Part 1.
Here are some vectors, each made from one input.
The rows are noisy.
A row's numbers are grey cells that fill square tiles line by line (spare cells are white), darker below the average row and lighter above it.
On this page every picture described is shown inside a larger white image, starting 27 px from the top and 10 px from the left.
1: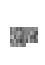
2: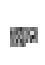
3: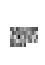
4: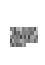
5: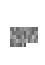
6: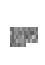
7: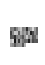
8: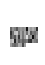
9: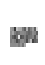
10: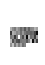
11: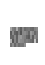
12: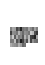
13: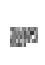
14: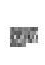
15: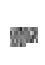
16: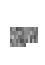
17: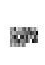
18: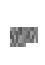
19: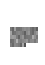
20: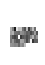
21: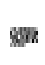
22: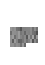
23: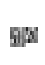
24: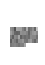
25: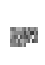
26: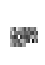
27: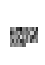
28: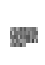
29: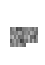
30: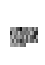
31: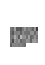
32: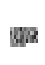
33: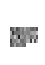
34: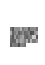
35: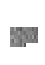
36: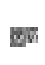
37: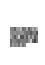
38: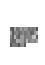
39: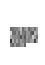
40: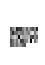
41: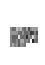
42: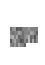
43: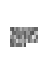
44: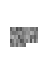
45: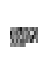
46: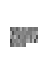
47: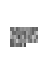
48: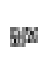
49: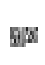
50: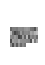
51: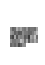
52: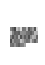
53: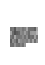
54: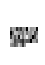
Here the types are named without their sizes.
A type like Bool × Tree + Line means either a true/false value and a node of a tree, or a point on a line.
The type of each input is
Bool × Bool × Bool + Unit.
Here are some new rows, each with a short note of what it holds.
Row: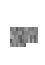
three true/false values
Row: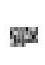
a fixed value
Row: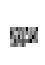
a fixed value
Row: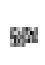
a fixed value
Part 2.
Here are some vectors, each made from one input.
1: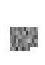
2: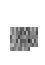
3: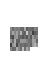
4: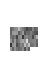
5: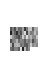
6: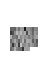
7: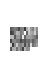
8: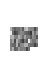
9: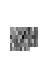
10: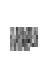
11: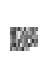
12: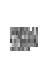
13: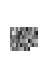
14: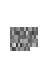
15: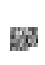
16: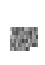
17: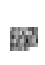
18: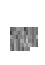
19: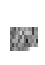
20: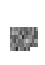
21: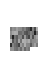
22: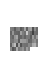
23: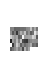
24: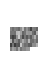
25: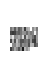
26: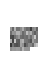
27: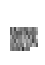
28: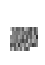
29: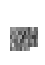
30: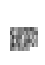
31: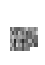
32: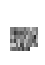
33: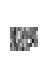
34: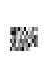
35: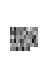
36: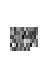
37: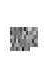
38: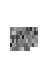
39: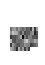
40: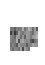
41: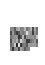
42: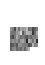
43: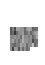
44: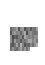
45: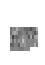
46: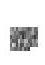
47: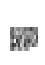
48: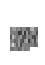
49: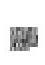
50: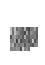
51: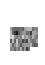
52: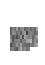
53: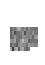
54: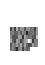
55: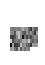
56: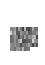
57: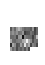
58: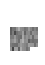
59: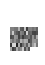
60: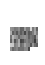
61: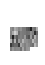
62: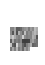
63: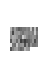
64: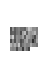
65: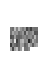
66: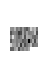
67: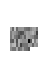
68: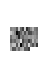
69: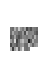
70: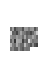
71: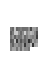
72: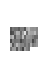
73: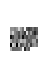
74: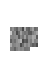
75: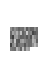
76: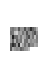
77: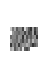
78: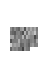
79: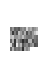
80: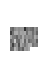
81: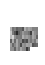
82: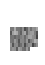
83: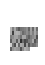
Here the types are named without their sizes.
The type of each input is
Line.
